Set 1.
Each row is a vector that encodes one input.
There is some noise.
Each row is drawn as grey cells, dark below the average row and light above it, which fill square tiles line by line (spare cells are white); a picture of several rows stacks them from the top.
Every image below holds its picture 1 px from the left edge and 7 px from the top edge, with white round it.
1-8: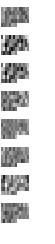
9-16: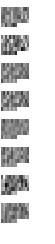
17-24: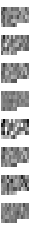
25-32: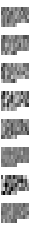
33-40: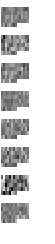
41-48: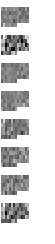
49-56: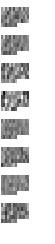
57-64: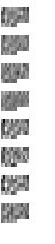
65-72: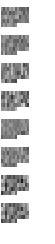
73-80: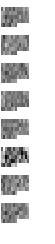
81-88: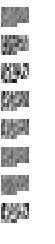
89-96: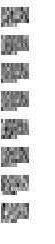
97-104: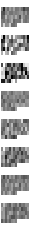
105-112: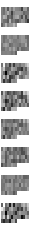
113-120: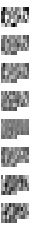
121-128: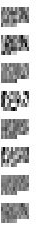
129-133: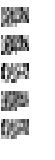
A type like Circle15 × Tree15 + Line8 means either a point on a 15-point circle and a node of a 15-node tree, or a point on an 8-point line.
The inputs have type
(Circle10 + Unit) × Line10.
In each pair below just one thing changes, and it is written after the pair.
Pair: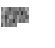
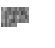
the place on the 10-point circle
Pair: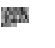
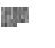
the place on the 10-point line
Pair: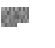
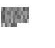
the place on the 10-point line
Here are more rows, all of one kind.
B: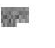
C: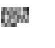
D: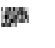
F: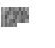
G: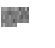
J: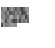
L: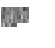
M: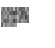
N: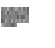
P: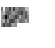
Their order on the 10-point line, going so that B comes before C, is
B, P, D, N, C, G, F, M, J, L.
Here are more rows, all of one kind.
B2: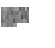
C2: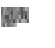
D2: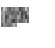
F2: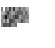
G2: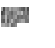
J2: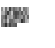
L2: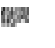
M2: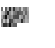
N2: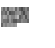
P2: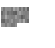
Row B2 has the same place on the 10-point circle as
C2, D2 and L2.
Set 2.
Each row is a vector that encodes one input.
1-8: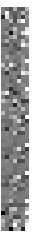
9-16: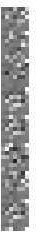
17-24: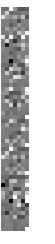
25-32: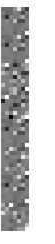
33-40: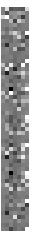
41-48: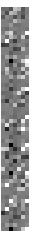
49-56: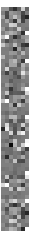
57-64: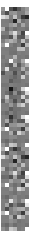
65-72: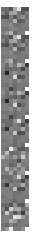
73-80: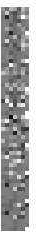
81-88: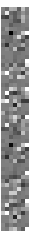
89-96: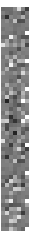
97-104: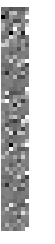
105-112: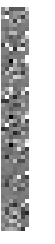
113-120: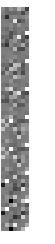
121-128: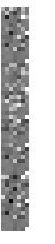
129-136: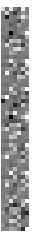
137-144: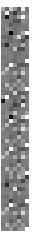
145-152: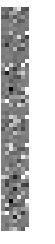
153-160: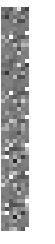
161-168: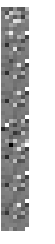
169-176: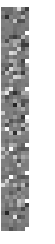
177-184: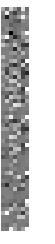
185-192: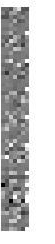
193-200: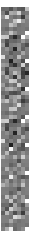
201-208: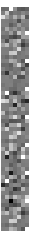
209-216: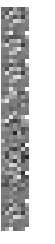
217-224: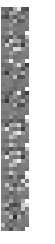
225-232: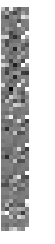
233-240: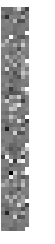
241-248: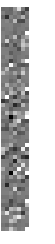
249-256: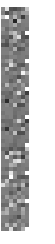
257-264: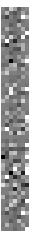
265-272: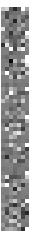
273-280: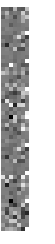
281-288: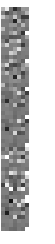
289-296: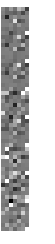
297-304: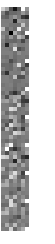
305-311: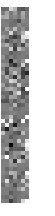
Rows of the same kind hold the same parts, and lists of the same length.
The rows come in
3 kinds.
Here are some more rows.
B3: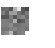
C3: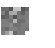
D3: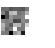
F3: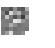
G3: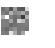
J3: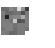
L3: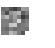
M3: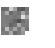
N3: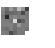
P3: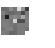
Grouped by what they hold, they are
B3, C3, F3, J3, L3, N3, P3
D3
G3, M3

